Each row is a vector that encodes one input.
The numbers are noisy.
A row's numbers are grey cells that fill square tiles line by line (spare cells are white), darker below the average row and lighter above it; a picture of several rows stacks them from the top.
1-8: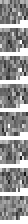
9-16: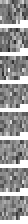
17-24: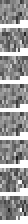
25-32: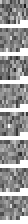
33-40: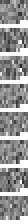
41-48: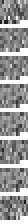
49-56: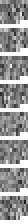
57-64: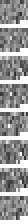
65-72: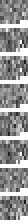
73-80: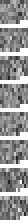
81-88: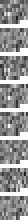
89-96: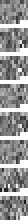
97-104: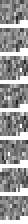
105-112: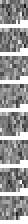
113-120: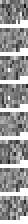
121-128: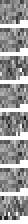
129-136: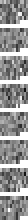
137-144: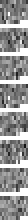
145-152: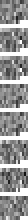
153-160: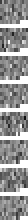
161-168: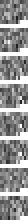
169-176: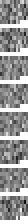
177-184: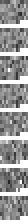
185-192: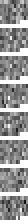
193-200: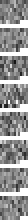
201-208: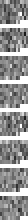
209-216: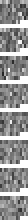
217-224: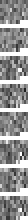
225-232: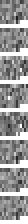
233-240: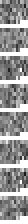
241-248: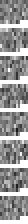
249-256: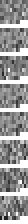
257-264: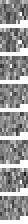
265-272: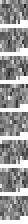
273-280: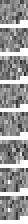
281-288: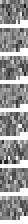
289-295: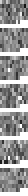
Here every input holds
either one of 5 labels and one of 8 labels, or a list of up to two points on a 6-point line.
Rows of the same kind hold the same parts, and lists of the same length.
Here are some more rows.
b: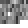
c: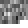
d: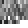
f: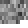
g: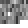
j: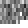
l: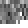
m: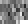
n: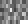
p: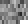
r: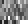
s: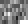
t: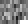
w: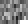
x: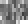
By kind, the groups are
b, c, f, g, p, s, t, w
d, r
j, l, m, x
n

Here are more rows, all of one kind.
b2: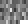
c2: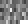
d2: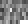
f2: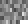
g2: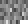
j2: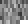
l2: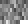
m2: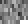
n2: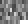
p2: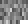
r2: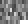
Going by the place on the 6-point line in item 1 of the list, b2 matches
c2, d2, n2 and r2.
